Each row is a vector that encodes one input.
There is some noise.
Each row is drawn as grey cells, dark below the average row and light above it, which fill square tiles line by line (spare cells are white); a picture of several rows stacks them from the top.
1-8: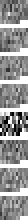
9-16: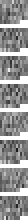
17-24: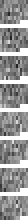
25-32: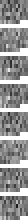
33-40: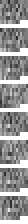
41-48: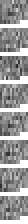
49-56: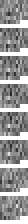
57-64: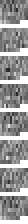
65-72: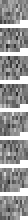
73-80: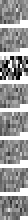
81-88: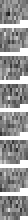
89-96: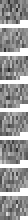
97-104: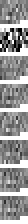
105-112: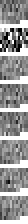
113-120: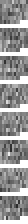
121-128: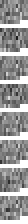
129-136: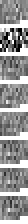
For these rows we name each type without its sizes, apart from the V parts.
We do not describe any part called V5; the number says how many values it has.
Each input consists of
a list of items, each a true/false value and a value of V5.
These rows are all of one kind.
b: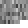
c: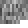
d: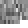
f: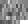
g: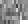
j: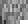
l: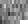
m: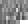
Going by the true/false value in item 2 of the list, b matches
c and j.
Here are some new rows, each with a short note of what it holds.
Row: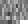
a list of two items
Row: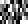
the empty list
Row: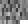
a list of one item
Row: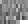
a list of two items
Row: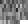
a list of one item
